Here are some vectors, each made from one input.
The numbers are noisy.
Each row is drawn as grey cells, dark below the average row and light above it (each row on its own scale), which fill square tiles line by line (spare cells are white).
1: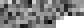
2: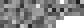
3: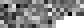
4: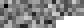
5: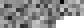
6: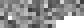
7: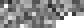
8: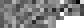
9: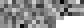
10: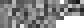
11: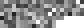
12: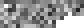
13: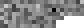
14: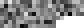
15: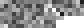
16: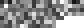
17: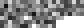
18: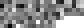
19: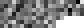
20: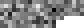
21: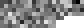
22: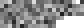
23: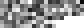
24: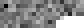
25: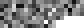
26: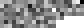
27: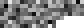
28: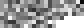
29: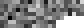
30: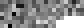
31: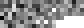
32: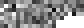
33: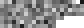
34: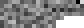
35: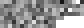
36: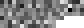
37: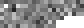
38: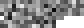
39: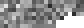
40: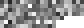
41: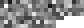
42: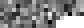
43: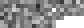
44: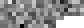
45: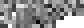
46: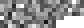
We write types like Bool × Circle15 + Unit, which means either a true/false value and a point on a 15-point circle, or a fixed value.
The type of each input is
Bool × Bool × Bool + Unit.
